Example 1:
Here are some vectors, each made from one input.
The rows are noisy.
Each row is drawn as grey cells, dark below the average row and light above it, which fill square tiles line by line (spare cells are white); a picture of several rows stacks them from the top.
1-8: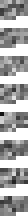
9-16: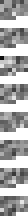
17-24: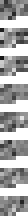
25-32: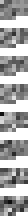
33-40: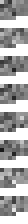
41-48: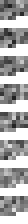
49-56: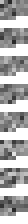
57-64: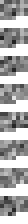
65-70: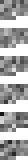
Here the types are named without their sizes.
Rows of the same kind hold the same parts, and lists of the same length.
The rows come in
2 kinds.
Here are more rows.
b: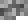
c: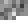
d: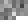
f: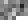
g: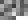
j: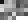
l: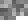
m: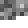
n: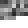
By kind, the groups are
b, c, d, f, g, l, m
j, n

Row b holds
a node of a tree and a true/false value.
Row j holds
a true/false value.
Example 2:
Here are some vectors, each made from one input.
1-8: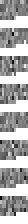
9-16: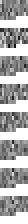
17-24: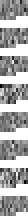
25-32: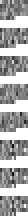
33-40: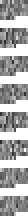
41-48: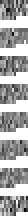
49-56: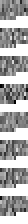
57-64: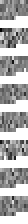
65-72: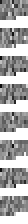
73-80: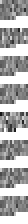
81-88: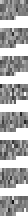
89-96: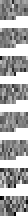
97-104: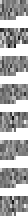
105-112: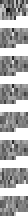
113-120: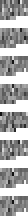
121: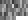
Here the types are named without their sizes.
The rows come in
2 kinds.
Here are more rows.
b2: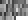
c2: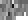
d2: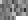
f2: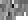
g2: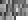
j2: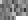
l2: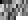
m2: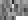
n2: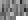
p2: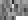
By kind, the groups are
b2, c2, d2, f2, g2, j2, m2, n2, p2
l2

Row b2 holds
four true/false values.
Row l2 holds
a label.
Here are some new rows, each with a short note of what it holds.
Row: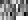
a label
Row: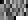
a label
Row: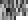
a label
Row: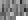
four true/false values
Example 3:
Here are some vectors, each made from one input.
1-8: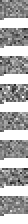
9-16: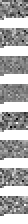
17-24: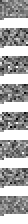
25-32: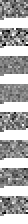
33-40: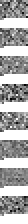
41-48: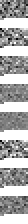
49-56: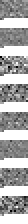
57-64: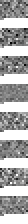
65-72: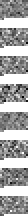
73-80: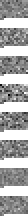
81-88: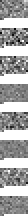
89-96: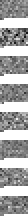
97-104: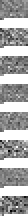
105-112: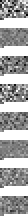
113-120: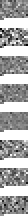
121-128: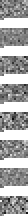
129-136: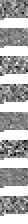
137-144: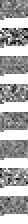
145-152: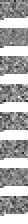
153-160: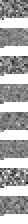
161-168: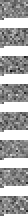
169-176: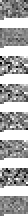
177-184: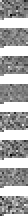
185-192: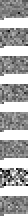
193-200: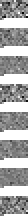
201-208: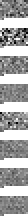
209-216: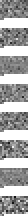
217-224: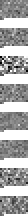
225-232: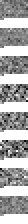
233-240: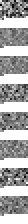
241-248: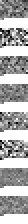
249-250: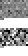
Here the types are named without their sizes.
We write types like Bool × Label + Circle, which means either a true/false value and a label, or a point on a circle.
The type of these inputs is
Bool × Bool × Bool × Line.
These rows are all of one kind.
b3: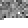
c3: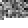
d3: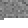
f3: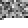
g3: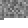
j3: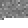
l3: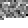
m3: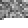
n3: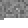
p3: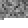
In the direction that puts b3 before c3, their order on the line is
f3, g3, b3, m3, j3, c3, d3, n3, p3, l3.
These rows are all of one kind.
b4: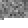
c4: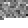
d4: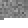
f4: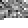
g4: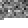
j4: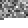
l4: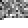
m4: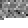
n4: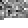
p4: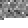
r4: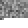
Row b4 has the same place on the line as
c4, d4, n4 and r4.
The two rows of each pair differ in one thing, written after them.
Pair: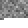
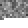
the place on the line
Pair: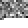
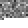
one of the three true/false values
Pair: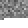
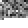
one of the three true/false values
